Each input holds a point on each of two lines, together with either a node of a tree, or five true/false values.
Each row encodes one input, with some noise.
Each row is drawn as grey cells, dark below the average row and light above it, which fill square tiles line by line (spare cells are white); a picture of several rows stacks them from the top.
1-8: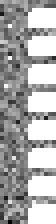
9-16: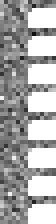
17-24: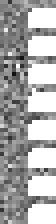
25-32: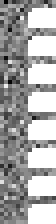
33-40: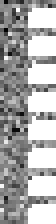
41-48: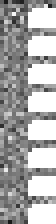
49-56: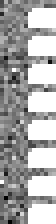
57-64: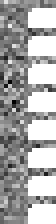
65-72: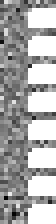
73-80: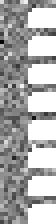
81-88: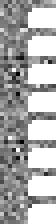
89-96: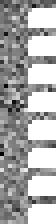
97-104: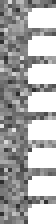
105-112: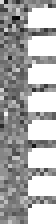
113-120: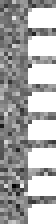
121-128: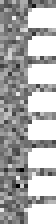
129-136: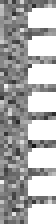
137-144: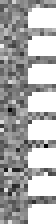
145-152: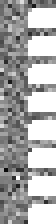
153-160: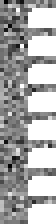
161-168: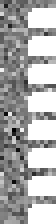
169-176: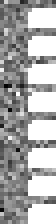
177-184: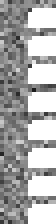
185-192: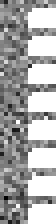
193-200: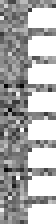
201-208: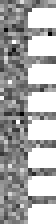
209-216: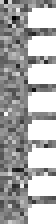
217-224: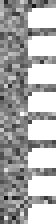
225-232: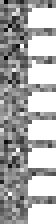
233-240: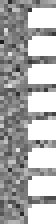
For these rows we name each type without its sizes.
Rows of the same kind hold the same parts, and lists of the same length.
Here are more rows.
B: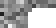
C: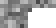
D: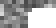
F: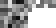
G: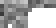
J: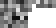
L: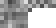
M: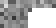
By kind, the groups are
B, C, D, G, L, M
F, J

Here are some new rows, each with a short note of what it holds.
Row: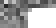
a point on each of two lines and five true/false values
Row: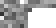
a point on each of two lines and five true/false values
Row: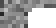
a point on each of two lines and five true/false values
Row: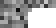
a point on each of two lines and five true/false values
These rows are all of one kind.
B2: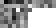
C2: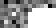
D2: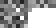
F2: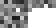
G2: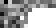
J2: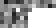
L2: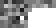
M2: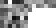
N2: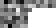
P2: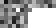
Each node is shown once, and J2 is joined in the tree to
N2.
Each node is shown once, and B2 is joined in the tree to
N2.
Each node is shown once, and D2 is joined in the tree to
F2.
